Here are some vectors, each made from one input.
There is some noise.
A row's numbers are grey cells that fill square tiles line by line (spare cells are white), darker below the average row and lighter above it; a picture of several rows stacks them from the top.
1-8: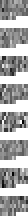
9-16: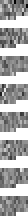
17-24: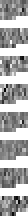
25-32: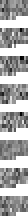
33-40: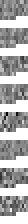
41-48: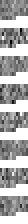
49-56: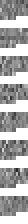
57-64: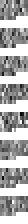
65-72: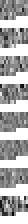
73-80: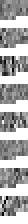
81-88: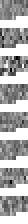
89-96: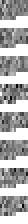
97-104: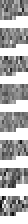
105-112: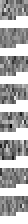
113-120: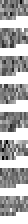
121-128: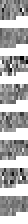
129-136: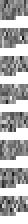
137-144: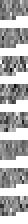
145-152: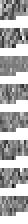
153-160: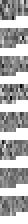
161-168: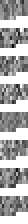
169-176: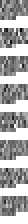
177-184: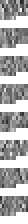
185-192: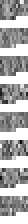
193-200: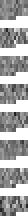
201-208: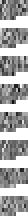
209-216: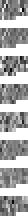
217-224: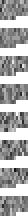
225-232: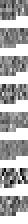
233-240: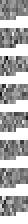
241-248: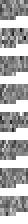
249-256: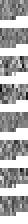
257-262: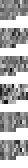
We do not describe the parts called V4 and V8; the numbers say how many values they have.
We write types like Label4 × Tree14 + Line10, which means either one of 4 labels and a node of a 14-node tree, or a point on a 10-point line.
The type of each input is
Bool × (Tree7 + V4 × V8) + Label6.
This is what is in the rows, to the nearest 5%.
About 25% of them hold one of 6 labels. The rest hold a true/false value, together with either a node of a 7-node tree, or a value of V4 and a value of V8.
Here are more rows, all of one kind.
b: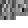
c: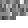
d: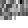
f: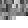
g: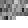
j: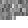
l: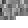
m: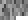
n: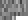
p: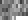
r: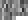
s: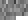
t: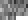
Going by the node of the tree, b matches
d, g, p and r.
